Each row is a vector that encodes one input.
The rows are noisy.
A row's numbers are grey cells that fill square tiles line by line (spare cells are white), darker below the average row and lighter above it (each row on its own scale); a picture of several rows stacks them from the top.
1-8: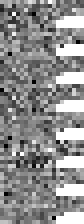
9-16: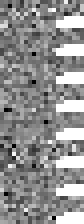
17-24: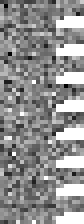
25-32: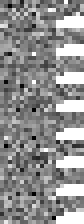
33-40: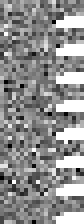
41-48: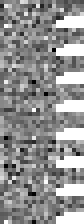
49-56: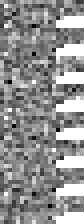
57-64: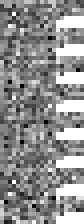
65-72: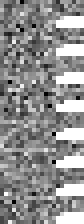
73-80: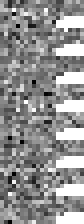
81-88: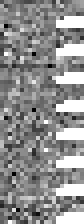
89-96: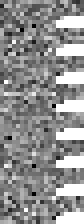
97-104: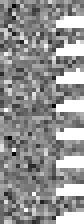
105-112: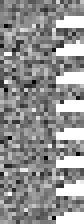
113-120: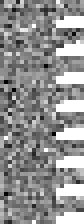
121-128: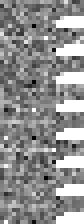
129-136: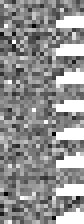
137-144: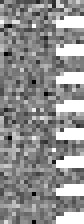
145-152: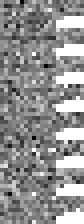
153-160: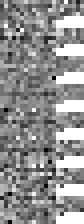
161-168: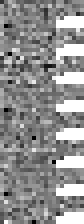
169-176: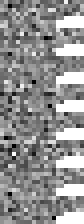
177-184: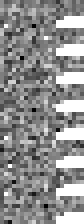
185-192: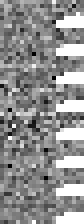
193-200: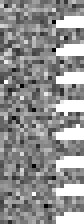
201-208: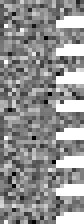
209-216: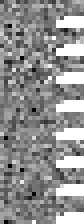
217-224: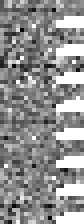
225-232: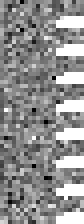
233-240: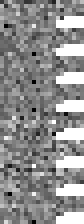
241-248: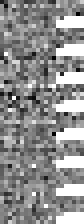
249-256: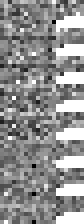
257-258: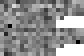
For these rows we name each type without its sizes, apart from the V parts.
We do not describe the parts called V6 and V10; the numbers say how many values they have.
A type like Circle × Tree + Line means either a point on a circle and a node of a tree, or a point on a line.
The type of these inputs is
Bool × (List(Line) + V6 × V10).
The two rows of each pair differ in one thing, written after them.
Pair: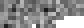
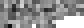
the value of V6
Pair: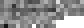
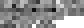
the value of V6
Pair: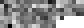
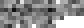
the true/false value
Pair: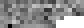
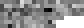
the true/false value
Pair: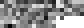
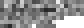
the true/false value
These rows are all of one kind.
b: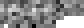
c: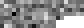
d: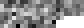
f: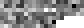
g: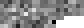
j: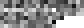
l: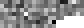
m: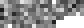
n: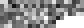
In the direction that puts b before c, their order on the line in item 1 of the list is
m, f, l, j, g, n, d, b, c.
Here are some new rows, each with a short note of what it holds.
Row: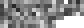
a true/false value, together with the empty list
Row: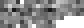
a true/false value, a value of V6 and a value of V10
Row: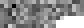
a true/false value, together with a list of one item
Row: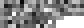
a true/false value, together with a list of one item
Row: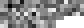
a true/false value, together with the empty list
